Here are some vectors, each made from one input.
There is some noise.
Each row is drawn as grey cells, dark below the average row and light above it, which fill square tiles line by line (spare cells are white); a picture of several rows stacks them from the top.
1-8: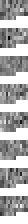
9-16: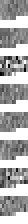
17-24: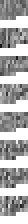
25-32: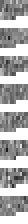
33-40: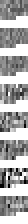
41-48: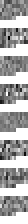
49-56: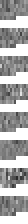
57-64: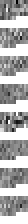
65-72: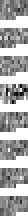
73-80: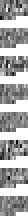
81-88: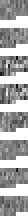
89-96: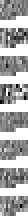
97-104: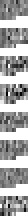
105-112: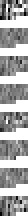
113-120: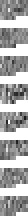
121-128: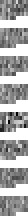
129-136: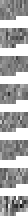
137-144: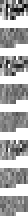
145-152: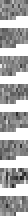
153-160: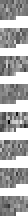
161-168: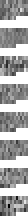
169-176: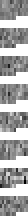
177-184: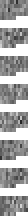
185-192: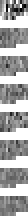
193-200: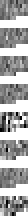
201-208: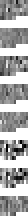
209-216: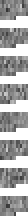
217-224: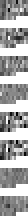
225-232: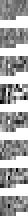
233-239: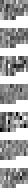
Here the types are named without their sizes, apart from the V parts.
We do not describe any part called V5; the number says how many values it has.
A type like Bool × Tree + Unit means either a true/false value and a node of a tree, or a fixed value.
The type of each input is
(Bool × Bool × Bool × Bool + Unit) × V5 + Line × Line.
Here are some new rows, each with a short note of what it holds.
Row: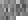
a point on each of two lines
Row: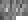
a value of V5
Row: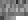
four true/false values and a value of V5
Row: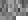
four true/false values and a value of V5
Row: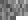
a value of V5
